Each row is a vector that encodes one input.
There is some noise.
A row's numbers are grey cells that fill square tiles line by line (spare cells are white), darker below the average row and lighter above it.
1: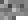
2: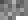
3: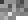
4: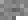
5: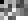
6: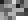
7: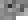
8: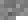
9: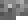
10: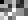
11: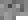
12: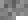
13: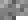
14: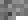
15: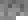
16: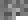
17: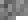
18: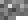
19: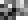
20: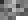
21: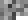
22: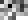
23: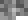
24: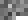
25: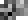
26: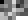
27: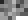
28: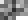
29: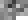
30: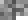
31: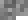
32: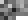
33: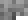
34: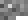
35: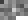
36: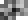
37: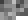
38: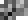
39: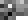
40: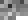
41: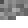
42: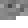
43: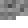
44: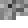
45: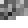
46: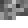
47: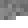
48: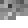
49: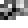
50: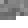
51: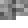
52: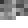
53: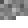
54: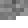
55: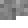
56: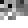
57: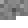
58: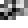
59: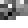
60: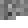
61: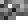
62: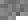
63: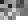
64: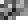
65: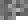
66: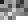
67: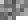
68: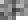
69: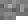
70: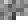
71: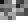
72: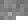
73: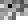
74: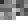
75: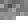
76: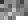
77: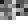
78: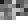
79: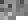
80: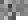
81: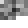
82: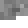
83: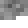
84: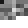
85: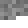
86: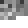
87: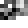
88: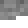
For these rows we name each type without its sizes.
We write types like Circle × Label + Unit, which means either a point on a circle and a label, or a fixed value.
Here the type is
Bool × (Circle + Unit).
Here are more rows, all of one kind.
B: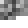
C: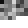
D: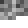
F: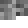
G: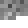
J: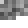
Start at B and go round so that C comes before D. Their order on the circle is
B, C, J, D, F, G.
